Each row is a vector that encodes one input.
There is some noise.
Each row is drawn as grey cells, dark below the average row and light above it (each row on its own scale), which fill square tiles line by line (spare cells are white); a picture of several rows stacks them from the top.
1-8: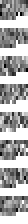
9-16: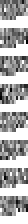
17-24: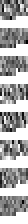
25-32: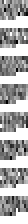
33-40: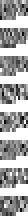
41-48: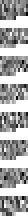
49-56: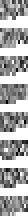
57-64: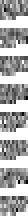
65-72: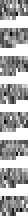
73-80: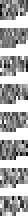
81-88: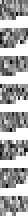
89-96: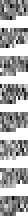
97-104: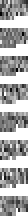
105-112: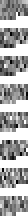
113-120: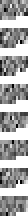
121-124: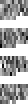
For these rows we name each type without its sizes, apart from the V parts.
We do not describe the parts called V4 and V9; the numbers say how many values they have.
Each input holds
a value of V9, together with either a point on a line and a value of V4, or four true/false values.
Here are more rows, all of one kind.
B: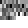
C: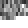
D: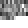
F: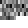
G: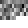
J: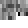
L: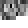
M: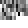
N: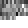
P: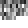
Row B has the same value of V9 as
F, G and L.
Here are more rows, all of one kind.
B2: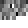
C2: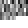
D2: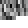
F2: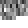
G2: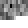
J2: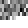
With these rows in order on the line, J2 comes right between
D2 and G2.
